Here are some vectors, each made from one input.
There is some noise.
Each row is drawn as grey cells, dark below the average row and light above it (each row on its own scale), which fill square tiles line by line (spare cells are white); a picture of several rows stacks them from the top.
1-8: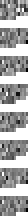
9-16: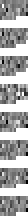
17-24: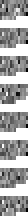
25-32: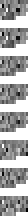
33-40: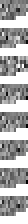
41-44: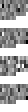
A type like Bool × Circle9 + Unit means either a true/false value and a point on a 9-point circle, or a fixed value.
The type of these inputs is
List2(Line5).
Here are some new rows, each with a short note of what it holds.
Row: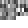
the empty list
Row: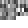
the empty list
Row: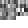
the empty list
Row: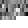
a list of two items
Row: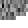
a list of one item
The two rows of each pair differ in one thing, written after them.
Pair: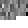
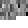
the place on the 5-point line in item 2 of the list
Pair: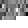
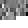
the place on the 5-point line in item 1 of the list
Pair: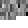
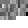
the place on the 5-point line in item 2 of the list
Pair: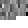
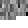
the place on the 5-point line in item 2 of the list
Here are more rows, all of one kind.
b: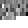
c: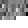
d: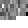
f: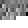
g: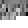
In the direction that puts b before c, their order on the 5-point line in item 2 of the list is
d, g, b, f, c.
